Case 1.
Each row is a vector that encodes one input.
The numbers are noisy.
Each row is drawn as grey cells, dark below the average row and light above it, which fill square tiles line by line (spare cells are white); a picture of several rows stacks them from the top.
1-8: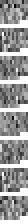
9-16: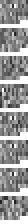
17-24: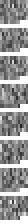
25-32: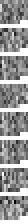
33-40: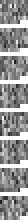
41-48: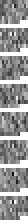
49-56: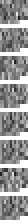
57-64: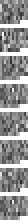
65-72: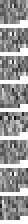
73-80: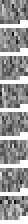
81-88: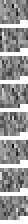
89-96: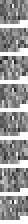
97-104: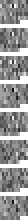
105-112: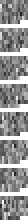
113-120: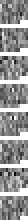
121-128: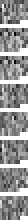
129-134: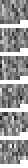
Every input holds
a point on an 18-point line.
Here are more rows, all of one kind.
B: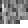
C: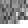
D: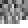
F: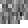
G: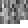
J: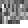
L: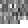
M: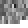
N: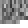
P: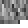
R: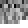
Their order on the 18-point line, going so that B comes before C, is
J, B, G, P, L, F, N, C, M, D, R.
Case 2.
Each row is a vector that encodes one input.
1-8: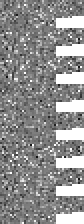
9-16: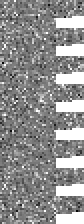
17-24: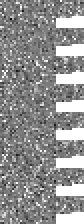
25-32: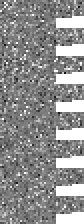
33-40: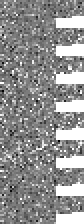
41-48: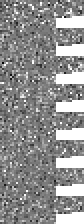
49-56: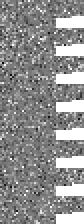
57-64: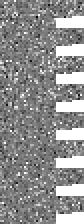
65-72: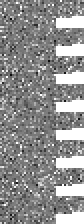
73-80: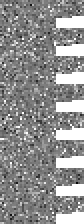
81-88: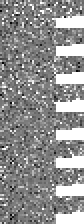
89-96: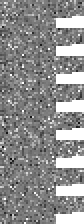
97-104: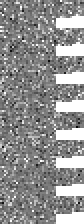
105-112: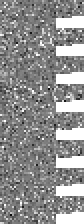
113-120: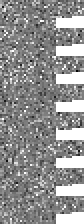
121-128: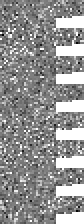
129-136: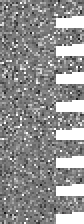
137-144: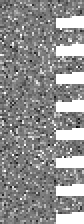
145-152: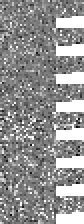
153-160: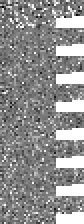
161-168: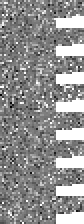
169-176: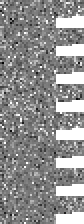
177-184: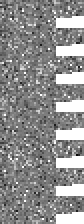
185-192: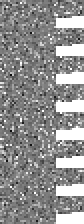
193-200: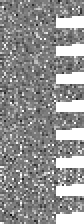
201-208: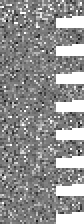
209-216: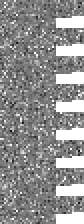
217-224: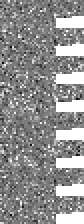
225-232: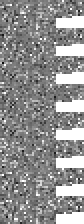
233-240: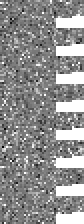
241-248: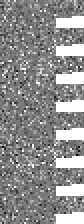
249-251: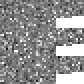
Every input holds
a point on a 13-point line.
